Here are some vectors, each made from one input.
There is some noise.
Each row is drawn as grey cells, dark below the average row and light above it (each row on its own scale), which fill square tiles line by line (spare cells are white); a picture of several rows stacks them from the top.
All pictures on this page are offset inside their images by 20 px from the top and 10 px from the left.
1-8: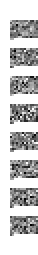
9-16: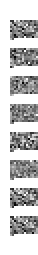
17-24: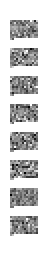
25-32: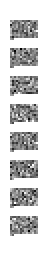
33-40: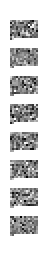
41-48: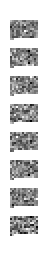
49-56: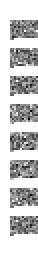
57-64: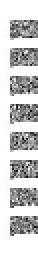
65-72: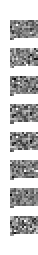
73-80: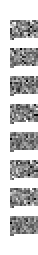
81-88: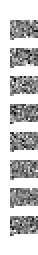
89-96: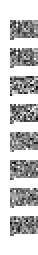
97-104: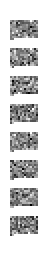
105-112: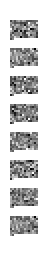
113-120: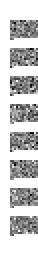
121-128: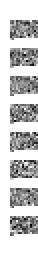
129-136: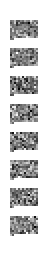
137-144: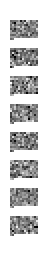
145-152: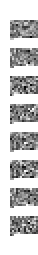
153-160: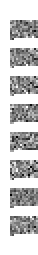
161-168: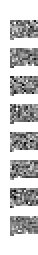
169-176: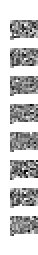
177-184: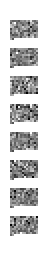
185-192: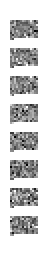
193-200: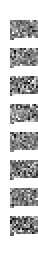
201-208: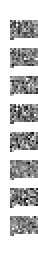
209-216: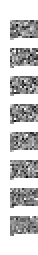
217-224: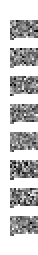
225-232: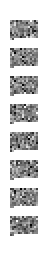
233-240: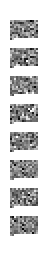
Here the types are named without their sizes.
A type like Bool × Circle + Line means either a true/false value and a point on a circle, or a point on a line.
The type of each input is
Bool × Bool × Bool × Bool + Line + Tree.
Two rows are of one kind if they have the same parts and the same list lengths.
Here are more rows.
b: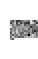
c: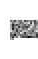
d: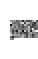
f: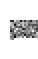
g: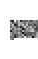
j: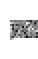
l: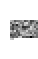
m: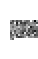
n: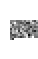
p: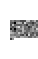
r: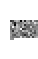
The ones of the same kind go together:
b, m, n
c, d, j, l
f, g, p, r

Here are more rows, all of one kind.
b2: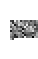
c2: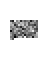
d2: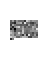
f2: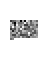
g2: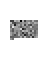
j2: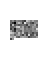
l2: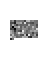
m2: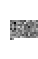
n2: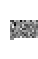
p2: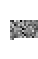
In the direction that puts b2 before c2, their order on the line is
b2, c2, p2, g2, n2, f2, m2, j2, d2, l2.
